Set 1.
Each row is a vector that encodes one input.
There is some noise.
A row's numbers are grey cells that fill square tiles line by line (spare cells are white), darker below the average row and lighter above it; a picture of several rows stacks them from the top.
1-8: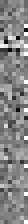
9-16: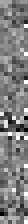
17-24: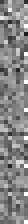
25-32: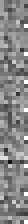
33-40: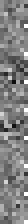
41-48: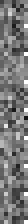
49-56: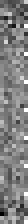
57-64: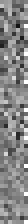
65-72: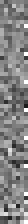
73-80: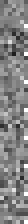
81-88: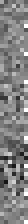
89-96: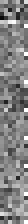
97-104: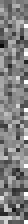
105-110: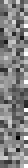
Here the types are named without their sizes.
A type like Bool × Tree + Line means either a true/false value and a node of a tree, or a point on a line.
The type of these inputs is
Line + Tree.
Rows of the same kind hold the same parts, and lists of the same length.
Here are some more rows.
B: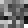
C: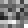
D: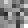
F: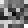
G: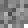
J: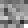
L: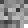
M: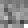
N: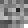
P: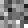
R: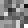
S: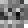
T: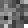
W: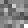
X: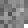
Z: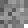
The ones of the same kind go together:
B, C, D, F, S, T
G, J, L, M, N, P, R, W, X, Z

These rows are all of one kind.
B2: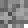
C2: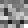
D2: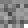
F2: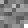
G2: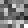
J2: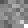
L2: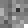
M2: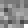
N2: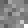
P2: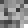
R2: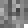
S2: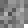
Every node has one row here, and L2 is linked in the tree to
P2 and R2.
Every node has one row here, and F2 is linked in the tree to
G2.
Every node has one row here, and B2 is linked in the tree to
D2 and S2.
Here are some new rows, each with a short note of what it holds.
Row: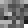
a point on a line
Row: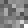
a node of a tree
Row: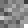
a node of a tree
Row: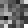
a point on a line
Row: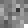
a node of a tree
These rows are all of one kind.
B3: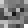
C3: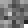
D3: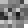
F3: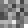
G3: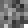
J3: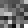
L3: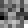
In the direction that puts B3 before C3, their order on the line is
L3, F3, D3, B3, C3, G3, J3.
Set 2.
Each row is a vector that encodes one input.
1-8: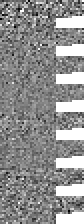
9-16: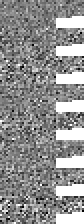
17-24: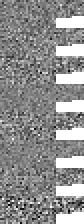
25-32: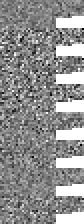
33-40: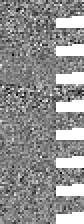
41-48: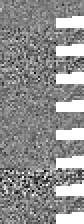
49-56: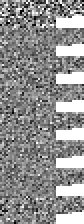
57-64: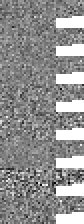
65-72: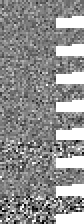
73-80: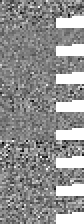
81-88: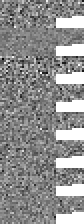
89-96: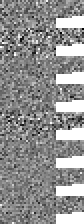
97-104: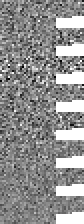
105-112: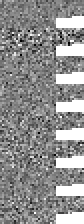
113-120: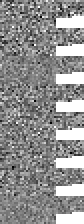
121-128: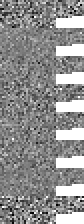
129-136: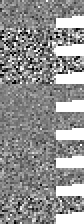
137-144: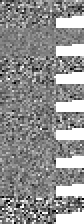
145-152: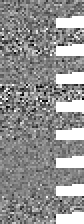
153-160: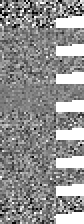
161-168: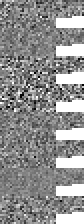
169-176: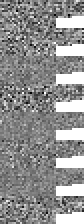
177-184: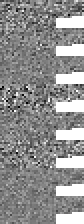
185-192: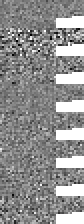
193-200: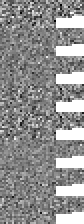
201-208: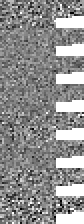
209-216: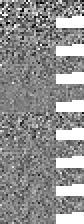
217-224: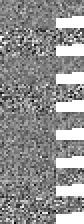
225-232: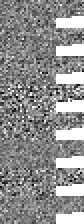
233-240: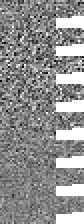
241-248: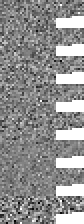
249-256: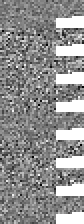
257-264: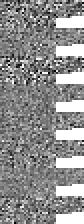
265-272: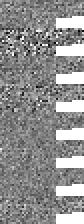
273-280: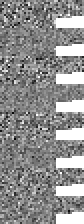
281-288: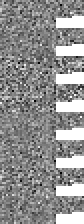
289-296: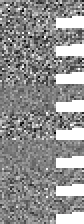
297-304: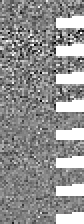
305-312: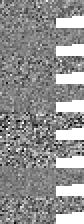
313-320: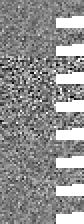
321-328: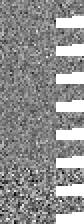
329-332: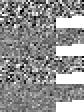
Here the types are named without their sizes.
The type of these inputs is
List(Line).
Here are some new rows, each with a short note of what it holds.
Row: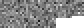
a list of one item
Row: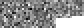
the empty list
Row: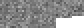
a list of one item
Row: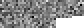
a list of one item
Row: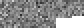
a list of one item
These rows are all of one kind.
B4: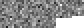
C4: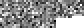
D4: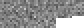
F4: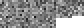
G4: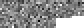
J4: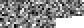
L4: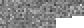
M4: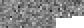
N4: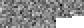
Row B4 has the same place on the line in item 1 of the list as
F4, G4 and J4.
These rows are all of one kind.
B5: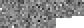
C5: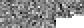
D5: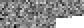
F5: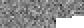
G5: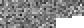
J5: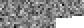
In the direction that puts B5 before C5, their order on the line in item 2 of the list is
J5, B5, D5, F5, C5, G5.
